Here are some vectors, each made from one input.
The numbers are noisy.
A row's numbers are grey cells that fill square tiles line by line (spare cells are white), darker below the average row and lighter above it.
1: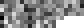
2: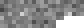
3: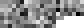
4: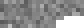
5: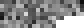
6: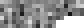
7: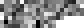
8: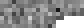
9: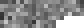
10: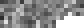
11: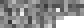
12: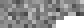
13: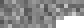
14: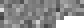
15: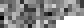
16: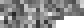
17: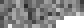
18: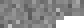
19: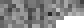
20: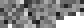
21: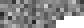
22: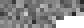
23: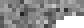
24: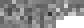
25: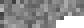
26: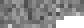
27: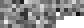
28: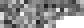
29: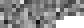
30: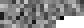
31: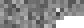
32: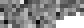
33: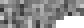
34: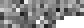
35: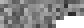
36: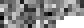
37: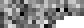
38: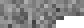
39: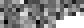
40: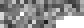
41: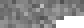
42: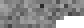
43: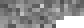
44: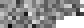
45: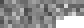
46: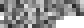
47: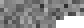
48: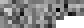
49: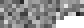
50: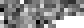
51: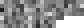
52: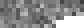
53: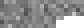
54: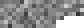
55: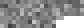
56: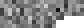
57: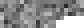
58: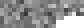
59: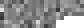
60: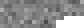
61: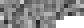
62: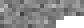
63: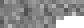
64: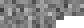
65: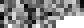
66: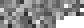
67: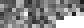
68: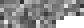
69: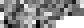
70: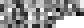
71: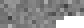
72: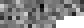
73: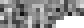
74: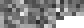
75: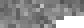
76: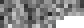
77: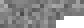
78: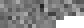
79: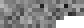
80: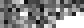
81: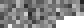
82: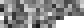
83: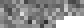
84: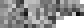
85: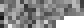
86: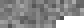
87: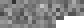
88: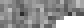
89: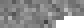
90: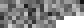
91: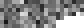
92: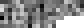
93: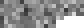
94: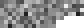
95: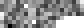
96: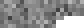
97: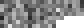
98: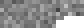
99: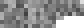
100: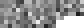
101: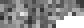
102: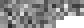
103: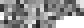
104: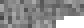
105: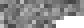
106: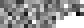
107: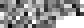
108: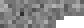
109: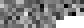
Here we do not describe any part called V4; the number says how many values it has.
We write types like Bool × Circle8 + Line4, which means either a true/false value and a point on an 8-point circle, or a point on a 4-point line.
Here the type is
Bool × Bool × Bool + List2(Line5) × V4.
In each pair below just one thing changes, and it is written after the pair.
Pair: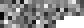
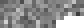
the place on the 5-point line in item 1 of the list
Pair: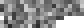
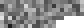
the place on the 5-point line in item 2 of the list
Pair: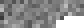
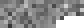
the value of V4
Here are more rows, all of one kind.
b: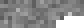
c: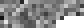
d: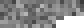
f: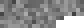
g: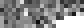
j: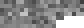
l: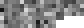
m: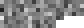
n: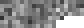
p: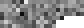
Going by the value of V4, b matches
j, l and m.
